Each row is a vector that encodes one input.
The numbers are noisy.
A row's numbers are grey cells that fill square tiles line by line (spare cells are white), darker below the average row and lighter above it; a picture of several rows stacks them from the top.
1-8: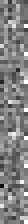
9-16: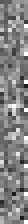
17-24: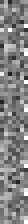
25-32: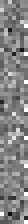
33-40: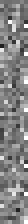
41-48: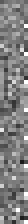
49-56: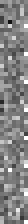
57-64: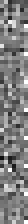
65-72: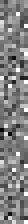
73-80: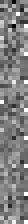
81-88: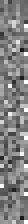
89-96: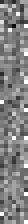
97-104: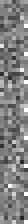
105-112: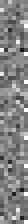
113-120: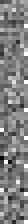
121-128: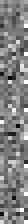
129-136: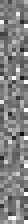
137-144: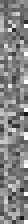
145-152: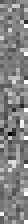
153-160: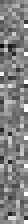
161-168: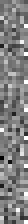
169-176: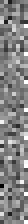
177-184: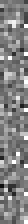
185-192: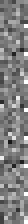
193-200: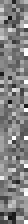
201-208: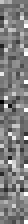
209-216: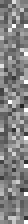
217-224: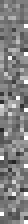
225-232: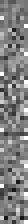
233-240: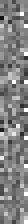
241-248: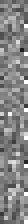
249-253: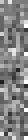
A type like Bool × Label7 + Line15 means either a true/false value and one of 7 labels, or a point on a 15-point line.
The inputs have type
Line5 + List2(Line4).
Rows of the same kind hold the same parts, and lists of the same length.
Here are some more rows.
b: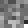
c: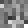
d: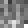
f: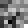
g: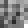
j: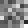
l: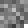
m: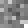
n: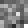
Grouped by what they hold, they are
b, c, d, j
f
g, m
l, n

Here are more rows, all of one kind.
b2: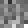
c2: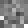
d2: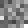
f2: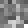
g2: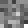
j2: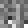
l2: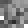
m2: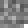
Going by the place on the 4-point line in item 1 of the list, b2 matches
f2 and g2.
